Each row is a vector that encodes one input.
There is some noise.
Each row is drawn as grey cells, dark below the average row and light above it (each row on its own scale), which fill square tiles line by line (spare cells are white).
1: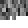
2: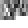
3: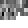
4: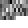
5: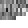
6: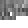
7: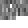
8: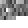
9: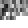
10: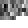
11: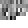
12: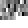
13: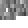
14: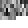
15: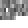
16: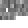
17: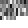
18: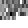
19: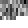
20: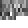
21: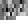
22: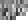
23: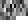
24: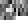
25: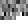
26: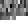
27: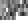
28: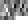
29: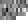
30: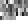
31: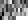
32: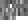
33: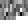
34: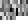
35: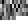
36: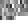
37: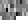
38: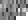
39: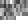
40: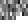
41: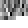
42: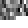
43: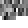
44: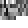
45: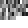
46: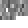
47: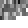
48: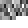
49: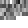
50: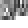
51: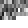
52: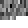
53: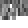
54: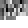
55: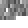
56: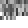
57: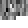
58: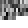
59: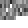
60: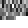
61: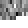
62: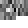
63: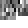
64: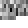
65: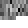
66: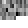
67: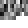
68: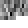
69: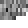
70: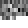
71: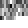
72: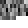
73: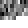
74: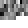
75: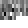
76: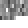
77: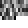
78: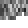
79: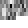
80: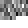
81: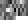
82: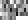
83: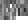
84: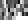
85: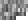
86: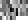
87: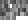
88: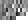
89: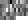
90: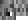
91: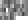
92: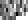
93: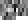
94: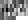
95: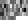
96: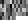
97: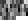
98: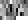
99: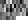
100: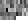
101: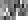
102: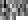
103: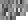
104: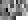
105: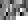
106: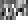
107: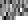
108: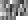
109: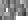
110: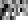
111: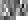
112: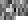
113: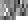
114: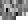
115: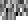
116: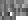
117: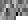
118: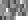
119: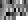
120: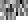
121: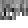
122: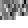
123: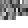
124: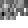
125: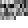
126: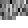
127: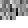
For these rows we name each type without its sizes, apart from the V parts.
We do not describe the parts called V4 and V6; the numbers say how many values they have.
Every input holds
a label and a value of V4, together with either a point on a line, or a value of V6.
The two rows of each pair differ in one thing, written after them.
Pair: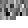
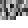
the value of V4
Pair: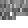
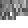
the value of V6
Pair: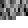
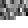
the value of V6
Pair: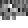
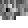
the label
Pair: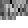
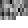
the value of V4
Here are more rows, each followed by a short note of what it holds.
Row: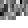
a label, a value of V4 and a value of V6
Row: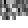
a label, a value of V4 and a value of V6
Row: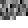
a label, a value of V4 and a value of V6
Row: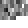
a label, a value of V4 and a value of V6
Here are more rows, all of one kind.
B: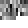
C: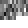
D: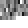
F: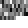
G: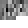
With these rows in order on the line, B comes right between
F and G.
